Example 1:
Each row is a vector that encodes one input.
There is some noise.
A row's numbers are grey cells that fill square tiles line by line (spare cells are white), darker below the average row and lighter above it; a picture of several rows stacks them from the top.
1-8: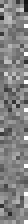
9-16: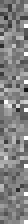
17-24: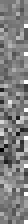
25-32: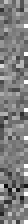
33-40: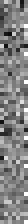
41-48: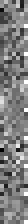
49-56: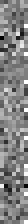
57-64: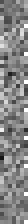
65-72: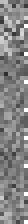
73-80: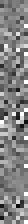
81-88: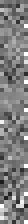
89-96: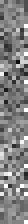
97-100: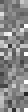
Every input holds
one of 8 labels and a point on an 11-point line.
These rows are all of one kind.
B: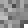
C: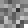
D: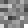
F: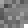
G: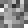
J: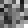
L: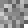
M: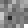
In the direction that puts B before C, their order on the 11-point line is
G, J, D, F, M, B, L, C.
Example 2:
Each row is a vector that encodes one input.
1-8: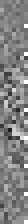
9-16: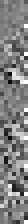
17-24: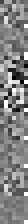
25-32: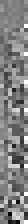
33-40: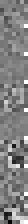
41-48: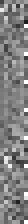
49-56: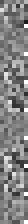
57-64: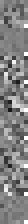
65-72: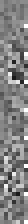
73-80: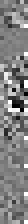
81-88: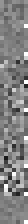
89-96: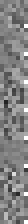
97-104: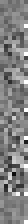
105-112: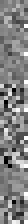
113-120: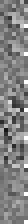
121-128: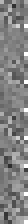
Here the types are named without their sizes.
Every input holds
either a fixed value, or a node of a tree and a true/false value.
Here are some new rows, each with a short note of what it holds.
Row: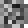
a fixed value
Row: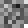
a fixed value
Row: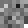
a fixed value
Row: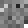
a fixed value
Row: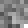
a node of a tree and a true/false value
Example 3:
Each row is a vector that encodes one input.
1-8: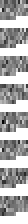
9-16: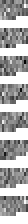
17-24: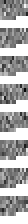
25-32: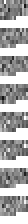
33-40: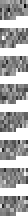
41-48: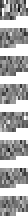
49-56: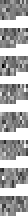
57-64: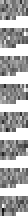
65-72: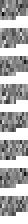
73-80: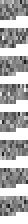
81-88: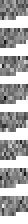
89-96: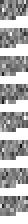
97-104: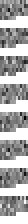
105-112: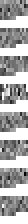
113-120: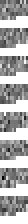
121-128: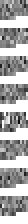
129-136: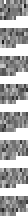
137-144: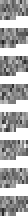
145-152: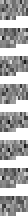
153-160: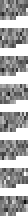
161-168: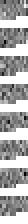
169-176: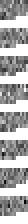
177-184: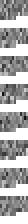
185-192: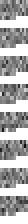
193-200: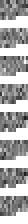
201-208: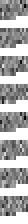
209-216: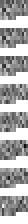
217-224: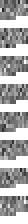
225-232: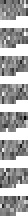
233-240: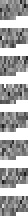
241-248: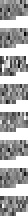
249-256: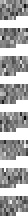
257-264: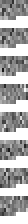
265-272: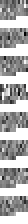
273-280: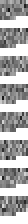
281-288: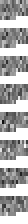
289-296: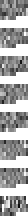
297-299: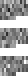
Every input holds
a list of up to two points on a 19-point line.
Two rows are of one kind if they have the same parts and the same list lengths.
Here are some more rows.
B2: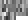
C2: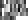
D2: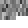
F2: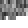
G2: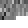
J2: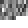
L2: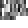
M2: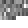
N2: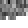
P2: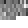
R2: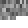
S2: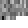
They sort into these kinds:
B2, D2, M2, P2
C2, L2
F2, G2, J2, N2, R2, S2

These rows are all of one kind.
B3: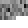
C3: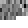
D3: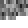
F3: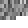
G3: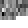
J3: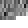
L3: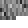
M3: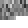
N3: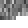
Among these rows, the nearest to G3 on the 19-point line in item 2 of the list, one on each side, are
D3 and M3.
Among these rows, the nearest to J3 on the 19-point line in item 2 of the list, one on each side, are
B3 and F3.
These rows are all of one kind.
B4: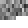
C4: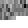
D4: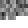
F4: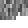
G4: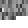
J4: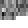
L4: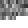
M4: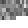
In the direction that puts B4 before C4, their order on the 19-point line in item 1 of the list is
L4, D4, J4, G4, M4, F4, B4, C4.
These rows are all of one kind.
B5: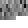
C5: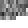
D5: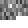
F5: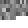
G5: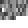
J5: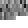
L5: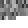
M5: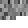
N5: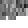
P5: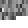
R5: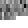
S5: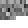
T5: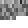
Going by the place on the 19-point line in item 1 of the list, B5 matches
J5 and R5.
